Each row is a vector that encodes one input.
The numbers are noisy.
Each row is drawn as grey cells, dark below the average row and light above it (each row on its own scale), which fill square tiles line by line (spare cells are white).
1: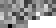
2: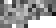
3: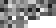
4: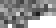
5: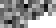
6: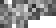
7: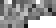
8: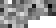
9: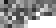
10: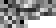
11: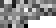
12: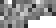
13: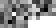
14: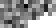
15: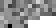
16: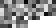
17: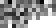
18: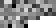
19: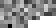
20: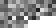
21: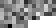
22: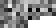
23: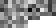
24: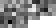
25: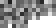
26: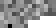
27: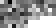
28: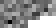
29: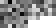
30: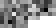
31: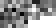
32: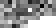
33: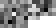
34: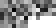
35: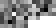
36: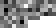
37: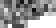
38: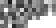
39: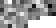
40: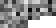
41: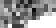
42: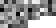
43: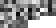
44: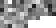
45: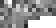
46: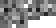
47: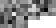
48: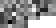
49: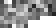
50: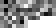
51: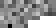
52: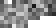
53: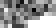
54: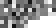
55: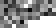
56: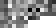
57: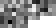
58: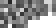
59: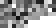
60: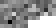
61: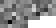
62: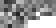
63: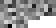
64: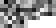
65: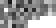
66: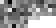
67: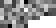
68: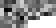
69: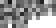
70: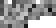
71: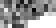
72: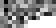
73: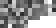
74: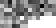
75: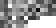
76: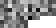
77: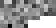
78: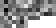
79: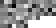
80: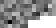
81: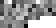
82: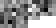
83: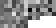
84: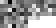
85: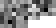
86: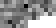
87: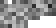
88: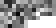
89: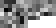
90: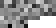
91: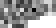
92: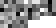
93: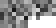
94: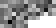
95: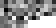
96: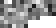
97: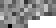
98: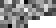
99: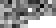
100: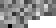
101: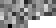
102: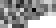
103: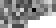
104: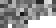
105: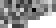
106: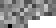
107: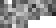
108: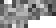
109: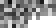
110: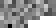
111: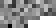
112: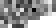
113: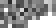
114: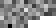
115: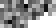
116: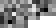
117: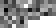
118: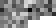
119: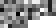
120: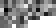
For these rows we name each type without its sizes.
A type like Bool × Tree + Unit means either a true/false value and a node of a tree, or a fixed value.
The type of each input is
Bool × Bool × Bool + Circle + Unit.
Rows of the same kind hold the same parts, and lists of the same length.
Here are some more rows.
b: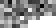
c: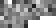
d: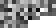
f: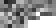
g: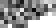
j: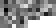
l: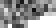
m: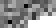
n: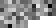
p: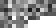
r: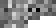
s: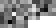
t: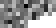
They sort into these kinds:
b
c, d, f, j, n, p, r
g, l, m, s, t

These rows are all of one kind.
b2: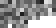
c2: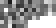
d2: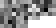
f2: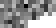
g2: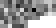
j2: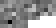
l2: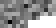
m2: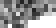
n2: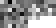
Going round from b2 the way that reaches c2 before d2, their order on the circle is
b2, c2, g2, m2, f2, l2, j2, d2, n2.
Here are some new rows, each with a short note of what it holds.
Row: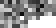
a fixed value
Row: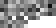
three true/false values
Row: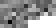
a point on a circle
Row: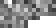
three true/false values
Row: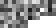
three true/false values
